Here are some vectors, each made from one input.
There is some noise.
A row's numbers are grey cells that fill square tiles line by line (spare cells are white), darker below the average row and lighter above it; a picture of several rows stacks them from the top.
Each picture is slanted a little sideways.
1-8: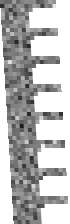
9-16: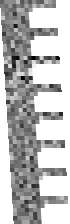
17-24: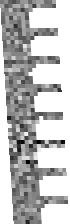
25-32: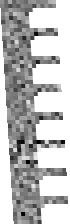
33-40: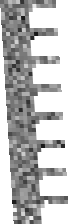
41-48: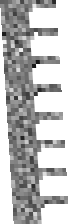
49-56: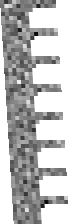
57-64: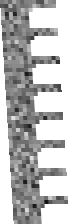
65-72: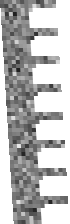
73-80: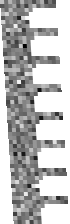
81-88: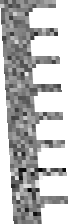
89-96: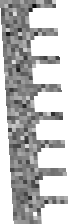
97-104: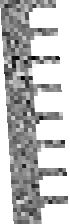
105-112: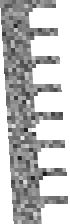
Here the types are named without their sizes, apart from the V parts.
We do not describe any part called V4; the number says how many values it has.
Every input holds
a list of items, each a true/false value and a value of V4.
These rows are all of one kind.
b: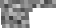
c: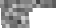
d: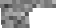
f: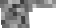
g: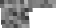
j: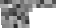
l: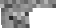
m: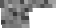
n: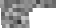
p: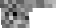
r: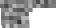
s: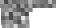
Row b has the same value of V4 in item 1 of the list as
g and m.
